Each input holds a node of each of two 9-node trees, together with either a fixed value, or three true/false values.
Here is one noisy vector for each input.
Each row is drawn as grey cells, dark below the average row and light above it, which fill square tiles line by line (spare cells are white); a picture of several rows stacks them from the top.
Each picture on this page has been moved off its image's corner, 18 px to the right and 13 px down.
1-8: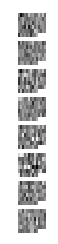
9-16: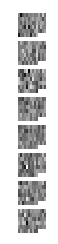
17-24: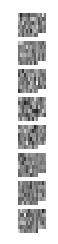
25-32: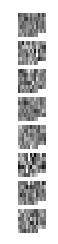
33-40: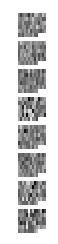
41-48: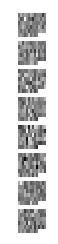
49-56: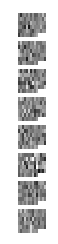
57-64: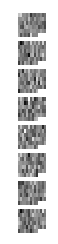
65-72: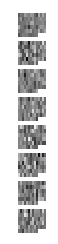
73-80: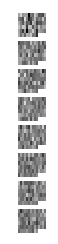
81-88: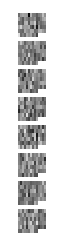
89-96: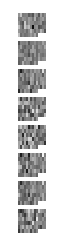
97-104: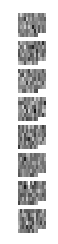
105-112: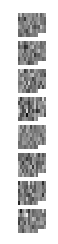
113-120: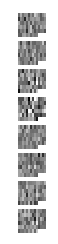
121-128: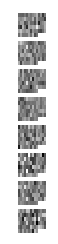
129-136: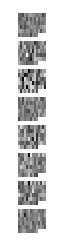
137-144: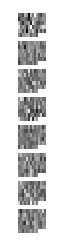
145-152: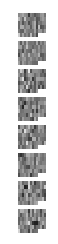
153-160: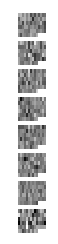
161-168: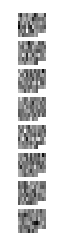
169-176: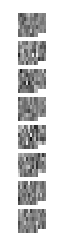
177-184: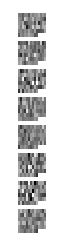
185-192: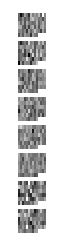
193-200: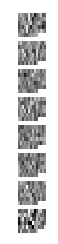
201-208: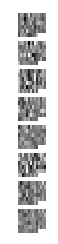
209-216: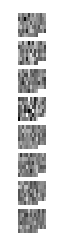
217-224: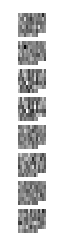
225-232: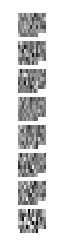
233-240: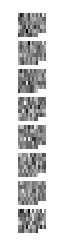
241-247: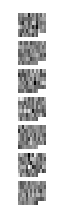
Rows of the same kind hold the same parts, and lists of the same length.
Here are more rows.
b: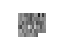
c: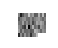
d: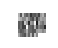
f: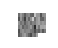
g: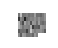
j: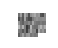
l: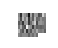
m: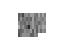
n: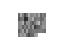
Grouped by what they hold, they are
b, d, l
c, f, g, j, m, n

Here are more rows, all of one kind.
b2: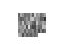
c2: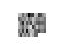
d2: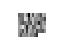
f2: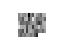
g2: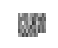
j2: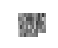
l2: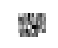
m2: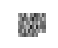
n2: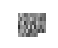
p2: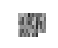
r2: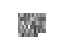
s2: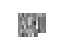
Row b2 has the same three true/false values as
g2, m2, r2 and s2.
